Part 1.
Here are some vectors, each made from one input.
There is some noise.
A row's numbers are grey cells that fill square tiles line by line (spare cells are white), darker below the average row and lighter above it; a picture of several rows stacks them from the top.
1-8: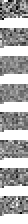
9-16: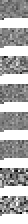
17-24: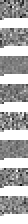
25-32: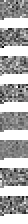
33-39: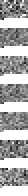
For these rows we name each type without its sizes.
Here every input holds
a point on a line.
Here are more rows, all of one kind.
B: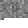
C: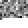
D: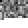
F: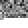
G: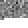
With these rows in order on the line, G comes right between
C and F.
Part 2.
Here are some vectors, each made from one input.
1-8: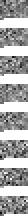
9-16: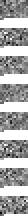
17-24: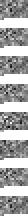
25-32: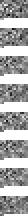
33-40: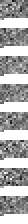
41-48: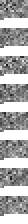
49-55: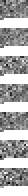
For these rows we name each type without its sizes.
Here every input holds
a point on a line.
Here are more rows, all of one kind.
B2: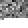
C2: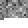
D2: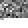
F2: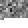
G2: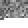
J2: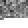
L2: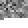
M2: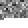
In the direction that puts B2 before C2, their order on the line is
D2, B2, F2, J2, G2, C2, L2, M2.
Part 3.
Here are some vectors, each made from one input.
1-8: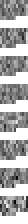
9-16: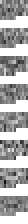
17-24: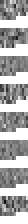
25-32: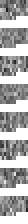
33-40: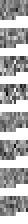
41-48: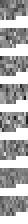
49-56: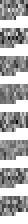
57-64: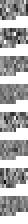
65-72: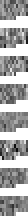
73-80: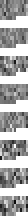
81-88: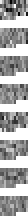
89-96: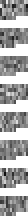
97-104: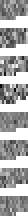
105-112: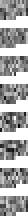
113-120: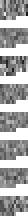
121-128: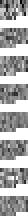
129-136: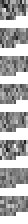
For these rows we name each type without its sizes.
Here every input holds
either a fixed value, or three true/false values.
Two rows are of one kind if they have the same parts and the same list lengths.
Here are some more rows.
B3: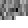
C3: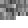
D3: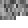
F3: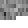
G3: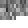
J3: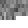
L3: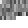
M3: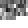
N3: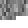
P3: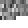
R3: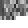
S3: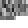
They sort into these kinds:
B3, C3, D3, F3, G3, J3, L3, M3, N3, P3, R3
S3

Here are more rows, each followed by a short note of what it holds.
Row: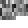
a fixed value
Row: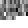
three true/false values
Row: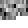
three true/false values
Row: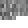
three true/false values
